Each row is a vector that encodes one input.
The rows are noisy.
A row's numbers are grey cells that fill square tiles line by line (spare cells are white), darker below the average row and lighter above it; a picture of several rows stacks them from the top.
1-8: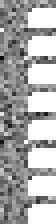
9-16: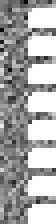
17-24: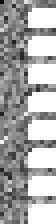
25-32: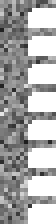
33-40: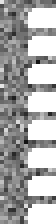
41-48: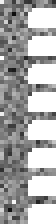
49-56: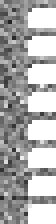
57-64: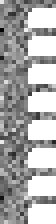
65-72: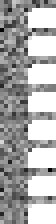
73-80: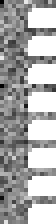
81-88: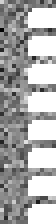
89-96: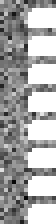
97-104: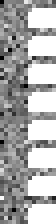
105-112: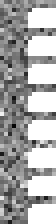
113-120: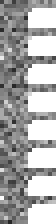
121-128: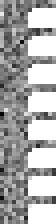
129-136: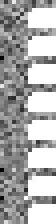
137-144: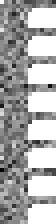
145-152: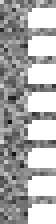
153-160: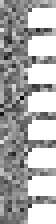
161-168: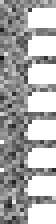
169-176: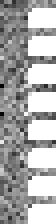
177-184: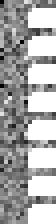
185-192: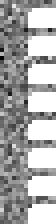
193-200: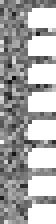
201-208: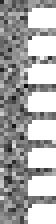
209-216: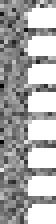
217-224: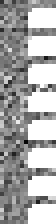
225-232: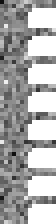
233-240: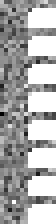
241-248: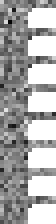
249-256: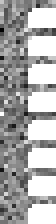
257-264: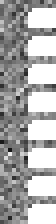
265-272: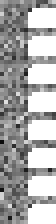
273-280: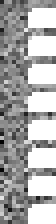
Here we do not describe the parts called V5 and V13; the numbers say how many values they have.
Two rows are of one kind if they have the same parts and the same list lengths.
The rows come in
2 kinds.
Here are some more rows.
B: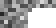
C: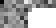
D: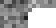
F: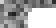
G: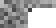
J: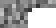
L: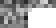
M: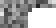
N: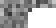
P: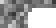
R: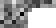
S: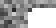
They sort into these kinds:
B, F, L, R
C, D, G, J, M, N, P, S

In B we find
one of 9 labels and a value of V5.
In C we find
a true/false value, a value of V5 and a value of V13.
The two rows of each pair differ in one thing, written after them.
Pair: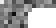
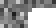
the label
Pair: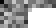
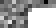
the label
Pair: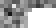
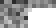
the value of V5
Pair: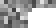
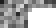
the value of V5
